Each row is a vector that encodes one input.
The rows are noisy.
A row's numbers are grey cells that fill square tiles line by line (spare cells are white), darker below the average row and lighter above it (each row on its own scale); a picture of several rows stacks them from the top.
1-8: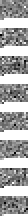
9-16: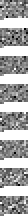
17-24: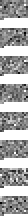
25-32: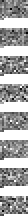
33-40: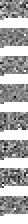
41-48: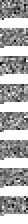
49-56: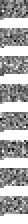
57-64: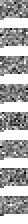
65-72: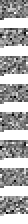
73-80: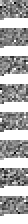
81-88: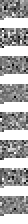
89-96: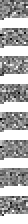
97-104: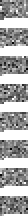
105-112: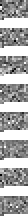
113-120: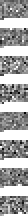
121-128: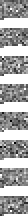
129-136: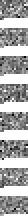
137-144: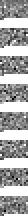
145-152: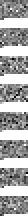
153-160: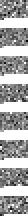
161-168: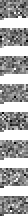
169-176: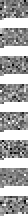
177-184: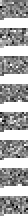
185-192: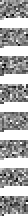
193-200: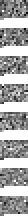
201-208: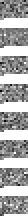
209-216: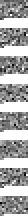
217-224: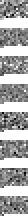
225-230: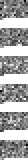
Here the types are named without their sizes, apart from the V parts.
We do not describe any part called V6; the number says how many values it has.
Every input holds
a label and a value of V6, together with either a fixed value, or three true/false values.
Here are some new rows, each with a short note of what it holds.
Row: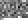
a label, three true/false values and a value of V6
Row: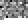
a label and a value of V6
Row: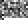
a label, three true/false values and a value of V6
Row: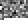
a label, three true/false values and a value of V6
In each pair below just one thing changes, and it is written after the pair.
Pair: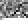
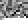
one of the three true/false values
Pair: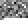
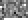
the value of V6
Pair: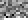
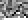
the label
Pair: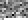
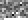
one of the three true/false values
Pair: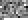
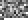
the label
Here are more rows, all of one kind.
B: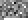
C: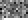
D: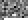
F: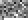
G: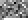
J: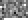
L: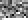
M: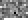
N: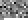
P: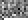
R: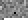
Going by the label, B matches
G, J and M.
